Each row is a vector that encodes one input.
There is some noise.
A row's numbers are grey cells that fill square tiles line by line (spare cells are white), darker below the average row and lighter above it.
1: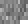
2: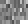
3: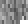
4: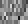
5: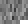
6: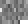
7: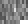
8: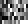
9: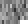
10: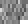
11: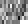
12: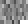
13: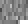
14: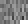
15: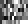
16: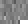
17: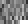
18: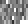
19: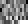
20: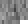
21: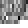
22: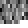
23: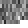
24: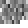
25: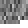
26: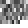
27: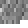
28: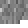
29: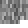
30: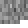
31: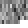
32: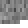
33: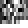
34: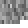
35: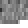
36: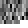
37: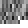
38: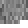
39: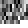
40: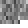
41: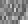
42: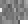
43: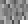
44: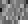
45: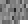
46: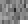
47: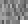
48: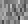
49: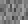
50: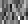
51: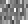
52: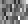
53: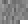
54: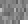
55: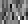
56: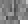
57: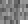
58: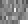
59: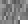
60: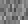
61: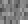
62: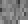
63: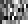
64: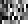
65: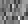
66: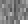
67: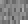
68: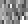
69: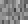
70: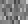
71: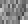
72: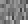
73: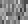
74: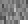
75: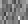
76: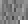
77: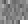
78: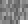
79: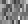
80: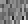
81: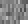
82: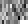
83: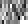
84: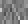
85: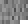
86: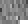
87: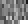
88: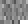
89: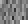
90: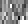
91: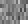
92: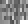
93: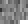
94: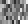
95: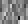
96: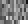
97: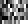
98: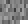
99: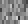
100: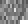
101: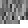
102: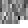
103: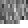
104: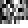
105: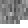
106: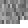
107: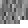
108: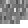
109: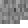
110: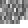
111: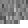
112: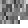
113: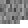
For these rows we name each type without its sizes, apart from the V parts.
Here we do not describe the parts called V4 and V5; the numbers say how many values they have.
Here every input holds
either a fixed value, or a point on each of two lines, a true/false value, a value of V4 and a value of V5.
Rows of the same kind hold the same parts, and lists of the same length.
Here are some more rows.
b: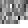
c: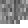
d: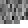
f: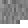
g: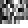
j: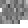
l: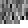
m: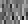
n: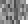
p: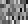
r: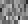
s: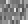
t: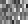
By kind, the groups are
b, c, d, f, j, l, m, n, p, r, s, t
g

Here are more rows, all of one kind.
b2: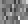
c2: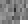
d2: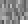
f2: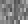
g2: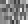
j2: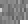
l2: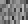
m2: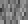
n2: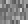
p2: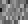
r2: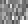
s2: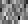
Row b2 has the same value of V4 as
g2, m2 and n2.
